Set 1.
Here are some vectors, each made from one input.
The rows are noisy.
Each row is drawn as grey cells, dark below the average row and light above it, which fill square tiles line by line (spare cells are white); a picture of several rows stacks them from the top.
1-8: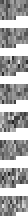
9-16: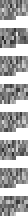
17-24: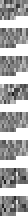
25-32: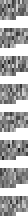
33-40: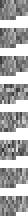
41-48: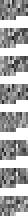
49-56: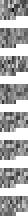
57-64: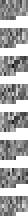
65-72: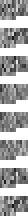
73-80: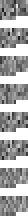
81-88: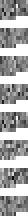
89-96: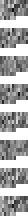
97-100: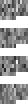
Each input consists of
a point on a 9-point line.
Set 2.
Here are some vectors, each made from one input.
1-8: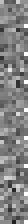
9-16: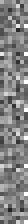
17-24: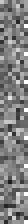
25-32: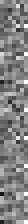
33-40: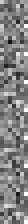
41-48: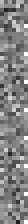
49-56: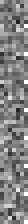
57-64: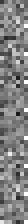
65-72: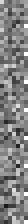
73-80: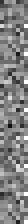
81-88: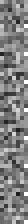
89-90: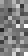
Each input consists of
four true/false values.
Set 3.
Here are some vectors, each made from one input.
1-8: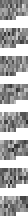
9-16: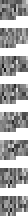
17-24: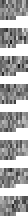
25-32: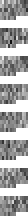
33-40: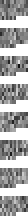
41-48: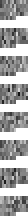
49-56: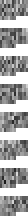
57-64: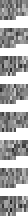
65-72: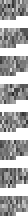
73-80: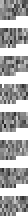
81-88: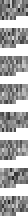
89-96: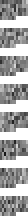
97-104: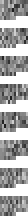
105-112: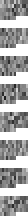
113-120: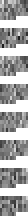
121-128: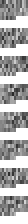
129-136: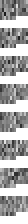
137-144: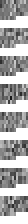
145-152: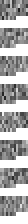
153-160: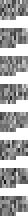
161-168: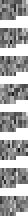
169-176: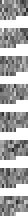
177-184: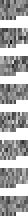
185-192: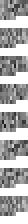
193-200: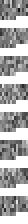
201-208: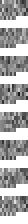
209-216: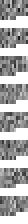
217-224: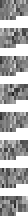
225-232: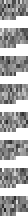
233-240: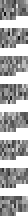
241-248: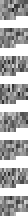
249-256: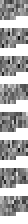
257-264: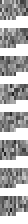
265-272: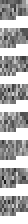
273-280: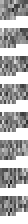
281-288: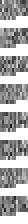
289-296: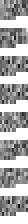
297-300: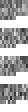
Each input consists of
a point on a 14-point line.
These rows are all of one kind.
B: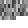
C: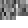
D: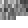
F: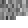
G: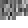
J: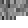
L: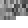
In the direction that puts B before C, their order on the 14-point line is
D, L, F, J, B, C, G.
